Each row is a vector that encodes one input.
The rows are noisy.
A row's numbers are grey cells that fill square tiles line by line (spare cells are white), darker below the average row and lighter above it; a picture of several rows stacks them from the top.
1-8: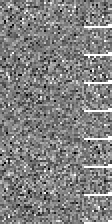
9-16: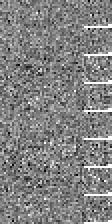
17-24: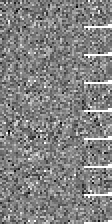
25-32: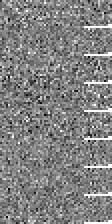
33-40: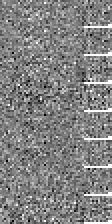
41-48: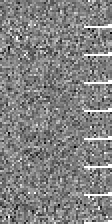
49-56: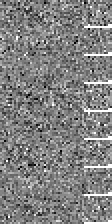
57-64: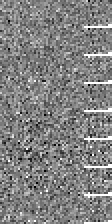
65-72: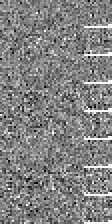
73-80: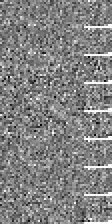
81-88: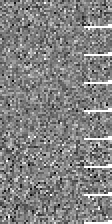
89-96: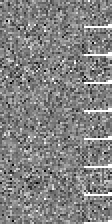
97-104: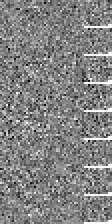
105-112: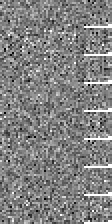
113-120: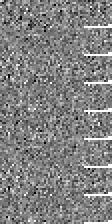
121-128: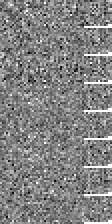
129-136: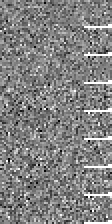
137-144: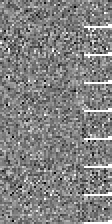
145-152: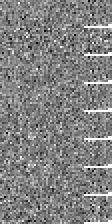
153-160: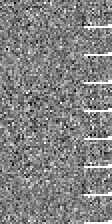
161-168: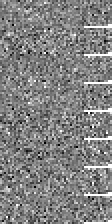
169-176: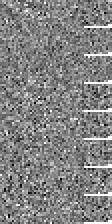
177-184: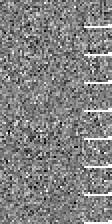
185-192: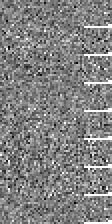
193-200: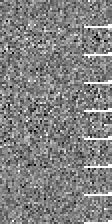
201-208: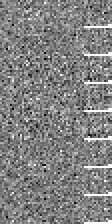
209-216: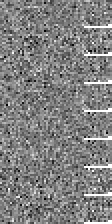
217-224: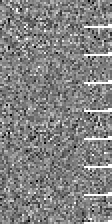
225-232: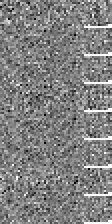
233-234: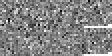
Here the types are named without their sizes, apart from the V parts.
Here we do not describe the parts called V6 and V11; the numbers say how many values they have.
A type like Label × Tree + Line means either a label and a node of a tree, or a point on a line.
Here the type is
Bool × Bool × Bool × ((Label + Line) × V6 + V11).
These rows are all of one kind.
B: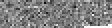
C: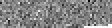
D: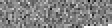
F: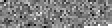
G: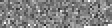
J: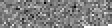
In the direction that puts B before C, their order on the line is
J, F, G, B, D, C.
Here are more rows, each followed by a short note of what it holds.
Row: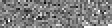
a point on a line, three true/false values and a value of V6
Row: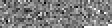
a label, three true/false values and a value of V6
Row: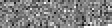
a label, three true/false values and a value of V6
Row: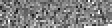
a point on a line, three true/false values and a value of V6
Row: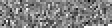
three true/false values and a value of V11
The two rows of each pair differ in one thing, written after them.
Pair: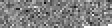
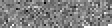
the value of V6
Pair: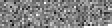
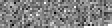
the place on the line
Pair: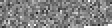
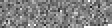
the value of V6
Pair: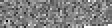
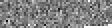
the place on the line
